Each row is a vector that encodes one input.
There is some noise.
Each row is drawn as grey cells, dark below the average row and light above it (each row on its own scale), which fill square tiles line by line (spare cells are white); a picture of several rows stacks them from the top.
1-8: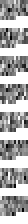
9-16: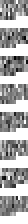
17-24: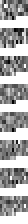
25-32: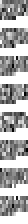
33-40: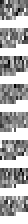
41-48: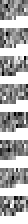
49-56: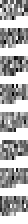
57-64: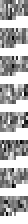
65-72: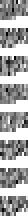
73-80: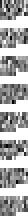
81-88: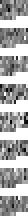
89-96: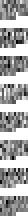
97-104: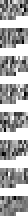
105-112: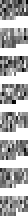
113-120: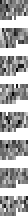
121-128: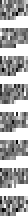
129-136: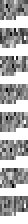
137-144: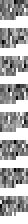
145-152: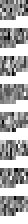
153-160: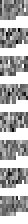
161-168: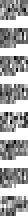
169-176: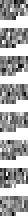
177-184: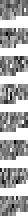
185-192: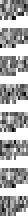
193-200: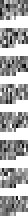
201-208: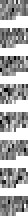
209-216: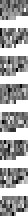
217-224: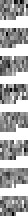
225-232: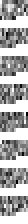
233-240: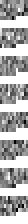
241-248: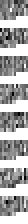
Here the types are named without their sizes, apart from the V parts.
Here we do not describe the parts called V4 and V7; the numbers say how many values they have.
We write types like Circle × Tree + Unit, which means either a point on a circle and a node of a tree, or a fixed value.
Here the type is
Bool × V4 + Line × (Tree + V7).
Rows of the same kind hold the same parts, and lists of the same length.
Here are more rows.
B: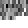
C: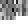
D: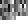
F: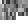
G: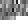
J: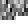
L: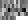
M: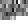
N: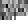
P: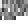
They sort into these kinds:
B, D, N
C, G, L, M
F, J, P

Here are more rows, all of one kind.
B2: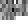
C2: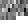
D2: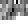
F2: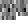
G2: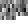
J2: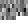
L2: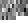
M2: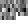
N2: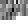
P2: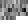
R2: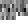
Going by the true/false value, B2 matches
D2 and N2.
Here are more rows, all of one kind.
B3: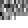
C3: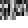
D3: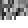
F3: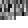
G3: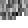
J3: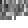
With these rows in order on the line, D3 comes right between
G3 and J3.
